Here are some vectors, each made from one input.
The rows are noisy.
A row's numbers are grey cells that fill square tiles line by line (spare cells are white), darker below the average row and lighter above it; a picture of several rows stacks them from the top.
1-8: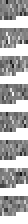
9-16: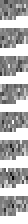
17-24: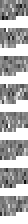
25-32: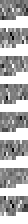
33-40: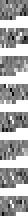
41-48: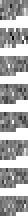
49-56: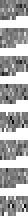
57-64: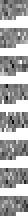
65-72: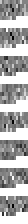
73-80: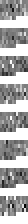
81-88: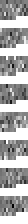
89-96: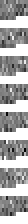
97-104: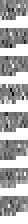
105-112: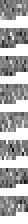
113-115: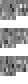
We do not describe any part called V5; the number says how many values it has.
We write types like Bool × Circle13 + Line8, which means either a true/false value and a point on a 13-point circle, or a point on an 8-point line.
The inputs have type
Line6 × (Tree7 + Unit) × V5.
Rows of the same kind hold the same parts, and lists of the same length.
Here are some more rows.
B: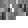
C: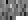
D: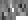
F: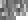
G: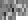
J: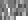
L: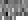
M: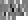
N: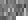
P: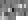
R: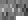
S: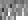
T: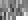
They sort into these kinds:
B, C, D, F, G, L, P, R, S
J, M, N, T

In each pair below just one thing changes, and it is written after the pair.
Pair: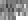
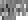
the node of the tree
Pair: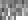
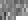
the value of V5
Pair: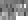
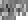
the node of the tree
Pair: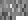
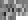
the place on the 6-point line
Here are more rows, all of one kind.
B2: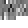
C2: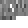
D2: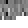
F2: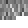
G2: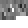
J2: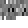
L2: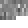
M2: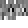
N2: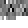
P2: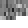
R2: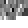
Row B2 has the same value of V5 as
F2 and G2.
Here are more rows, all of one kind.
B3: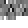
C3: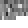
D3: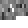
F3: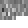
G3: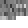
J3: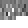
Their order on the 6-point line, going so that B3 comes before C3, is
B3, G3, C3, F3, J3, D3.
